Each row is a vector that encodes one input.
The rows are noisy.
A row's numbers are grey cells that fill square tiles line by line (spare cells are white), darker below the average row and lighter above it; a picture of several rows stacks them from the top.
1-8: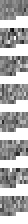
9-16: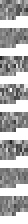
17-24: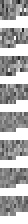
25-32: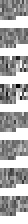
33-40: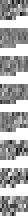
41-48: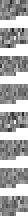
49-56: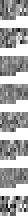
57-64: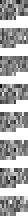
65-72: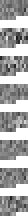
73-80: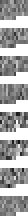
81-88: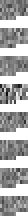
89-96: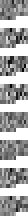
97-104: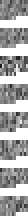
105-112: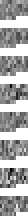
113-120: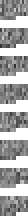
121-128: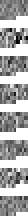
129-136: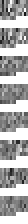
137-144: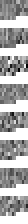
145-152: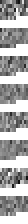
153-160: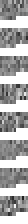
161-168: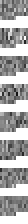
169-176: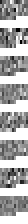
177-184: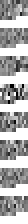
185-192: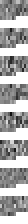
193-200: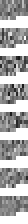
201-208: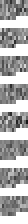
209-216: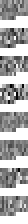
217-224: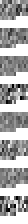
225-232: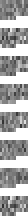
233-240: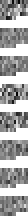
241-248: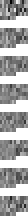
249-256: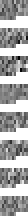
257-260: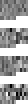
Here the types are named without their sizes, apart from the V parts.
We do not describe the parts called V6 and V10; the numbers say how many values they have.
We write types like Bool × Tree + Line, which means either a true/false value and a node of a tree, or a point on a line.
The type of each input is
Bool × V6 × V10 + List(Line).
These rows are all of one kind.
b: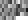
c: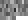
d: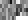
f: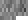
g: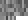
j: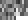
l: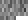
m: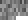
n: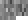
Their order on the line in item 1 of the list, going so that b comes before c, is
b, m, d, l, f, c, j, n, g.
